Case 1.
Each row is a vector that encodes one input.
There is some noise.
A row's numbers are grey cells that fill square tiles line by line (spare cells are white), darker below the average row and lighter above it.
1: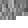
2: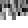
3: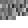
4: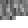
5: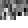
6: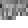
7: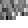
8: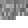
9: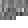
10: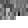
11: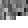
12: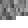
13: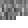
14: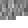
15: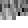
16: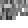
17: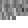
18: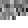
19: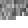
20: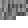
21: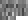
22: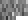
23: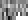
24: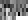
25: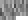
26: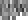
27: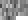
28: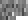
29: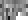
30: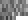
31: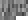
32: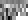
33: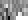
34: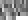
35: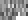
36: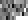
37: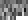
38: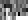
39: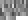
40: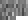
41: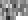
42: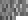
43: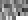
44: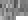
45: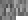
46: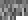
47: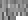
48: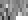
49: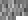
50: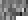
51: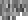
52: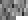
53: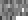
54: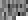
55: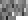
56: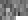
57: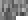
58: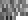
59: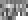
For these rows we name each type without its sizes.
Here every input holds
either a point on a line, or a node of a tree.
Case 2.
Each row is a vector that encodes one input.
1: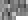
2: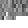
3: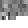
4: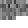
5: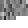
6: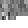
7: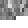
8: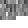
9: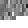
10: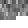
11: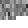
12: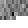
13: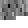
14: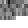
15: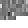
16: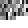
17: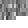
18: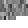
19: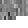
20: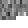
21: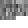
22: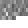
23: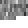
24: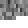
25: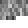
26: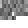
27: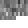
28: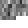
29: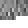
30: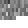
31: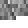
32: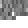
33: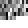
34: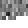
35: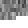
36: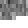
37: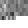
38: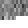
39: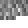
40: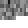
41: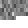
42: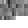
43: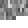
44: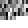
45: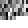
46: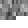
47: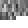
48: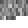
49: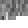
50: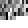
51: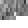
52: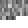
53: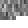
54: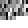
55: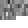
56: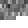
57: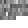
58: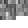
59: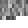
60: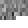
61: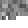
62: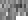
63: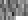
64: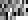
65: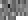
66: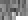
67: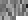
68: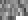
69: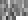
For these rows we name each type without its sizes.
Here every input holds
either a fixed value, or two labels.
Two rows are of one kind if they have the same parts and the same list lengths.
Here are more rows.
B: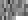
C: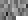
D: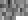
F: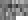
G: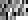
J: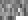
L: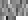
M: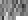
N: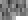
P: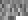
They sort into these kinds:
B, C, D, F, J, L, M, N, P
G

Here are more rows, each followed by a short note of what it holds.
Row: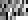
a fixed value
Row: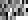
a fixed value
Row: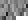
two labels
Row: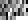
a fixed value
